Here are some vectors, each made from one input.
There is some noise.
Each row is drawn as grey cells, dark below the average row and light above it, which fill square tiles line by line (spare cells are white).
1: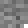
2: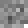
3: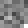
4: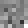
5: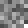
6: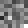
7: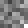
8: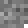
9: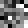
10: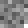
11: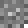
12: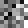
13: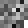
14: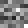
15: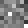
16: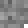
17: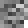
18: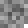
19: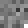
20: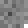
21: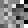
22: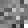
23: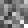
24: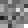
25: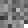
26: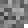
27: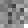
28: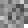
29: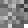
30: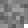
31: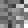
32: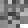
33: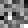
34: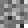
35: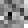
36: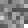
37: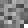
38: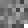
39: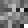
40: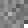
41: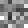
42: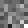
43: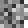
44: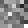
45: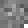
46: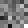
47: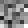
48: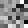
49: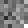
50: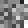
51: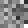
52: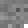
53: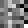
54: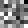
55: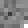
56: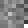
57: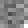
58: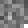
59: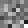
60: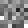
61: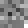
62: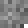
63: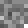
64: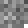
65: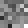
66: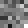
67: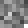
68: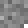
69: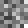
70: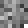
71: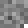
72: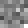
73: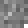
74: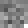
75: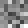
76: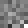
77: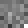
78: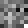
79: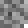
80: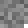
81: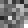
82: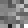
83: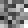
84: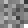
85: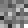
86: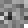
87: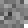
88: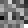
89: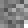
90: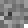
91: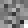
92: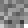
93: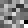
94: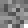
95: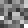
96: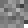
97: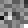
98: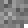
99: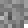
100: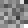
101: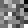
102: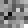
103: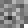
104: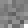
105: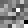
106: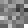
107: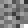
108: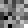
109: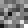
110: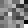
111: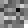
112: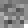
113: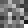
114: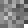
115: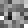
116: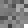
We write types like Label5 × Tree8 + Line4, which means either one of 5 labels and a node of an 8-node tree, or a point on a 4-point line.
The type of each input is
Bool × Line5 × Line5.
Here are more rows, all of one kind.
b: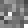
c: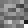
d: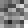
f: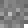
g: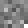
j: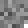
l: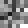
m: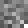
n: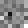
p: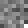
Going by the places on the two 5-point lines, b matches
d and l.
